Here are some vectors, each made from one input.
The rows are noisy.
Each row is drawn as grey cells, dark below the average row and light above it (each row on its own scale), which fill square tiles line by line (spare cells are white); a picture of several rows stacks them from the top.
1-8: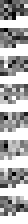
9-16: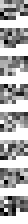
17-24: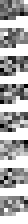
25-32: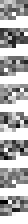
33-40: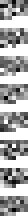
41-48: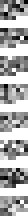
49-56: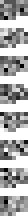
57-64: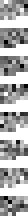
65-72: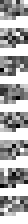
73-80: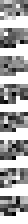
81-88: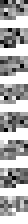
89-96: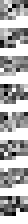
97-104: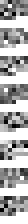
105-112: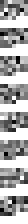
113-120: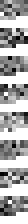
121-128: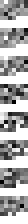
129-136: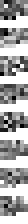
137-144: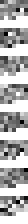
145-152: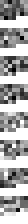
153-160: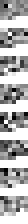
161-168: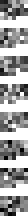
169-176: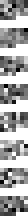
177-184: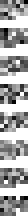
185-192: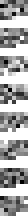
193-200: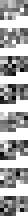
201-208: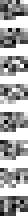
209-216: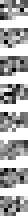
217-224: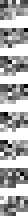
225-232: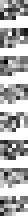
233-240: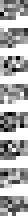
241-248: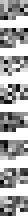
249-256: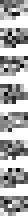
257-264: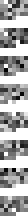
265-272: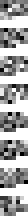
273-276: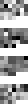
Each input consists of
a point on a 7-point line, together with either a fixed value, or four true/false values.
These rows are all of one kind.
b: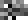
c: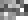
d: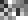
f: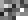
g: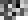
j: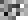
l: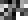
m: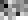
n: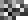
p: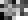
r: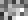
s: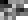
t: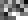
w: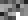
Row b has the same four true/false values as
j, n and r.
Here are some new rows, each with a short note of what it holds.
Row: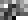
a point on a 7-point line and four true/false values
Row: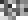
a point on a 7-point line
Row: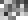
a point on a 7-point line
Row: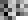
a point on a 7-point line and four true/false values
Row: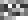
a point on a 7-point line and four true/false values
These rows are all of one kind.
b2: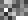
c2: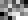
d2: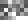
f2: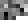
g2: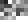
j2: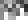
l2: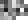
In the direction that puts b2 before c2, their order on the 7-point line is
g2, d2, f2, b2, c2, l2, j2.
